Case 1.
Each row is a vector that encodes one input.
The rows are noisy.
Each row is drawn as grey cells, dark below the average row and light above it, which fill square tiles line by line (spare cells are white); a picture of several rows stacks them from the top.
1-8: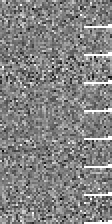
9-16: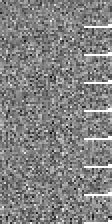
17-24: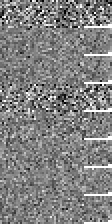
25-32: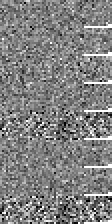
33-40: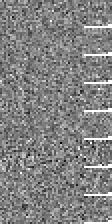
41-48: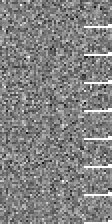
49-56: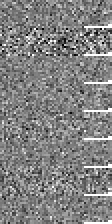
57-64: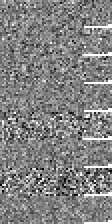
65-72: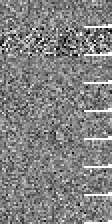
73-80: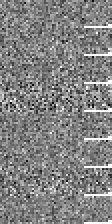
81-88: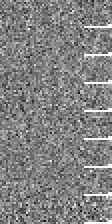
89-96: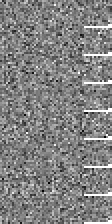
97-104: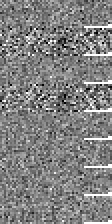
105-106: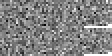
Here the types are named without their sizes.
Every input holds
a list of points on a circle.
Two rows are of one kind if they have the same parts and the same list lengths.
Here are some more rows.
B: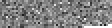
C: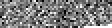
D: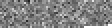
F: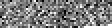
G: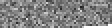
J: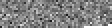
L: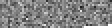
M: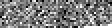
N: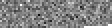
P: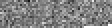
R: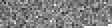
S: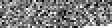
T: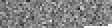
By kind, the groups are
B, G, J, L, N, R
C, F, M, S
D, P, T

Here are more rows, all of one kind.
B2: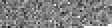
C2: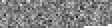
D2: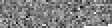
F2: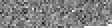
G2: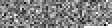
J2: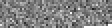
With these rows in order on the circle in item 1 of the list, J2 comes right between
B2 and D2.
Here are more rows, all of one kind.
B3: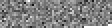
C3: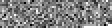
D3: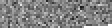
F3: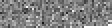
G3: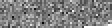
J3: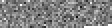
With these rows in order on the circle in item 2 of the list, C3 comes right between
B3 and J3.
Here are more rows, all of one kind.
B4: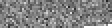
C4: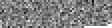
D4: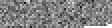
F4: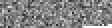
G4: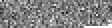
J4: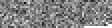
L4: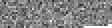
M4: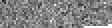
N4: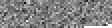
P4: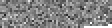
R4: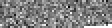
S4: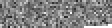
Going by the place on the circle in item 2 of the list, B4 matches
J4, L4 and P4.
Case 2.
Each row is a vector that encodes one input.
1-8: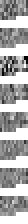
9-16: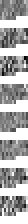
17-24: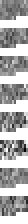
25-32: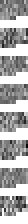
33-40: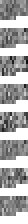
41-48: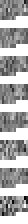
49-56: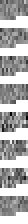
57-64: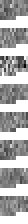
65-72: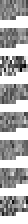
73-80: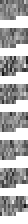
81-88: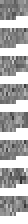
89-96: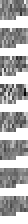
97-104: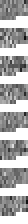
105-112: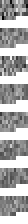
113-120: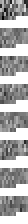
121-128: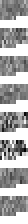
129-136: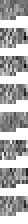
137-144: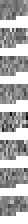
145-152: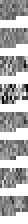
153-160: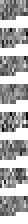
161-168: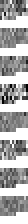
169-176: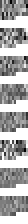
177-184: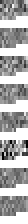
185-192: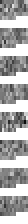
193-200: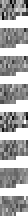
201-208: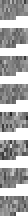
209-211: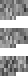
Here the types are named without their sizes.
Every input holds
either a point on a line, or a node of a tree.
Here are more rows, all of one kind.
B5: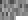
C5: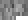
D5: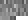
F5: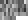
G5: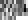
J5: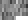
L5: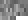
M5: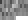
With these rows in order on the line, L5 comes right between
C5 and D5.
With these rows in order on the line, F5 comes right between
D5 and J5.
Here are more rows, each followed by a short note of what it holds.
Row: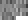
a point on a line
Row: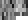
a point on a line
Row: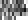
a node of a tree
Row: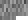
a node of a tree
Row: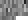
a node of a tree
